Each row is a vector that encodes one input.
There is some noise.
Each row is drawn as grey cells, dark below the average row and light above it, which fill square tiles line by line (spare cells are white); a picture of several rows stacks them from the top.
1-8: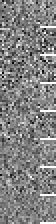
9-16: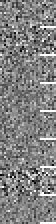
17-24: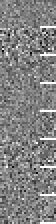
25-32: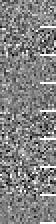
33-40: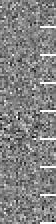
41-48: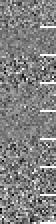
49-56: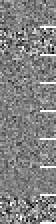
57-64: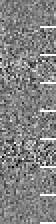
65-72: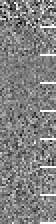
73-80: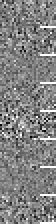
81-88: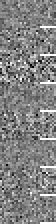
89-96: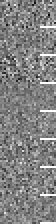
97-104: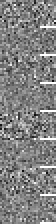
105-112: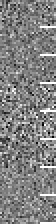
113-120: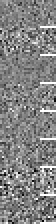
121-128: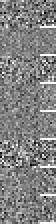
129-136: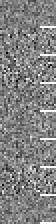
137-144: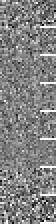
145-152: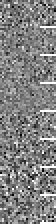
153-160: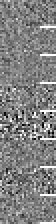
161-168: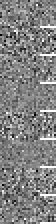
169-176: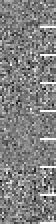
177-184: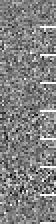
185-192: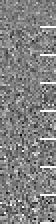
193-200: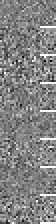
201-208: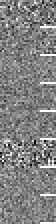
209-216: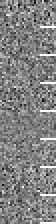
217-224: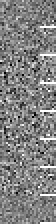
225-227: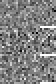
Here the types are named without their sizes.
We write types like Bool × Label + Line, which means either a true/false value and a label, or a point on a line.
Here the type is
(Circle + Tree) × (Tree + Unit) + Line.
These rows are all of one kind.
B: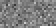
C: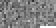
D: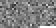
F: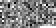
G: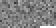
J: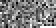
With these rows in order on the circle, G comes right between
C and J.
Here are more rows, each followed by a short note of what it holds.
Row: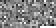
a node of a tree
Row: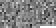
a point on a circle
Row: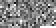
a node of each of two trees
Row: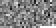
a node of a tree
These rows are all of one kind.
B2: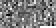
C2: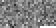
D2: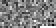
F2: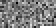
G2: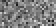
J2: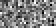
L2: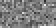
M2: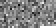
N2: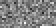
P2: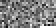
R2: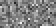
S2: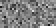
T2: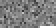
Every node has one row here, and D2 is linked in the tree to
G2 and P2.
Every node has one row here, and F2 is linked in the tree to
M2 and S2.
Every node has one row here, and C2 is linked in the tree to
J2 and N2.
